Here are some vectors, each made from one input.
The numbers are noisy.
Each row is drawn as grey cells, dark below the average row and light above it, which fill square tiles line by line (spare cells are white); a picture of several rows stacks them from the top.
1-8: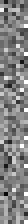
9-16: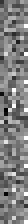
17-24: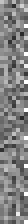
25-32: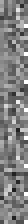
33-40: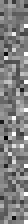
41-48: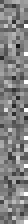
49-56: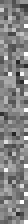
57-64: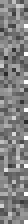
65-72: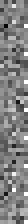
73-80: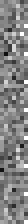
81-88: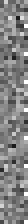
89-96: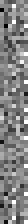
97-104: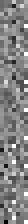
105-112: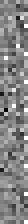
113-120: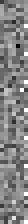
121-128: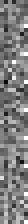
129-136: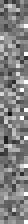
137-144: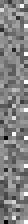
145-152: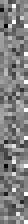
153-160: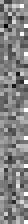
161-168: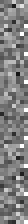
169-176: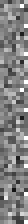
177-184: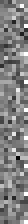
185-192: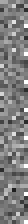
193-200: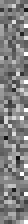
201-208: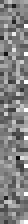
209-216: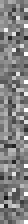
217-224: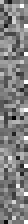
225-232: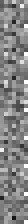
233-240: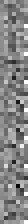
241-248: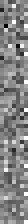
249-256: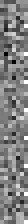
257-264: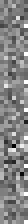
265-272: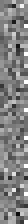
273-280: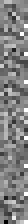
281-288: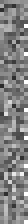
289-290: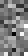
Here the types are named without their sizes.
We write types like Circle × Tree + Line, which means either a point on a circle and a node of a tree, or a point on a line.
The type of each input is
Circle × Tree.
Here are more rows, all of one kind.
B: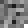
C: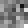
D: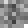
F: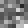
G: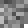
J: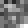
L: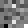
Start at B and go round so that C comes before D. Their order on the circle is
B, G, J, L, F, C, D.
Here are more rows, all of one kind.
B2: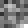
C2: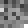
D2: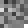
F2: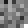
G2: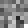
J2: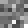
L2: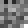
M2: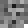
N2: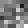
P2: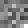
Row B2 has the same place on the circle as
F2, G2 and L2.
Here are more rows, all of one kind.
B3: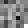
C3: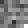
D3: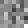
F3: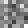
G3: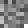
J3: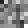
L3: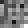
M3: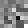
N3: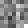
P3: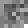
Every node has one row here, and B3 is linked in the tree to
D3 and J3.
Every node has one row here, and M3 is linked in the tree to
J3.
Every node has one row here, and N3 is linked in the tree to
D3 and F3.
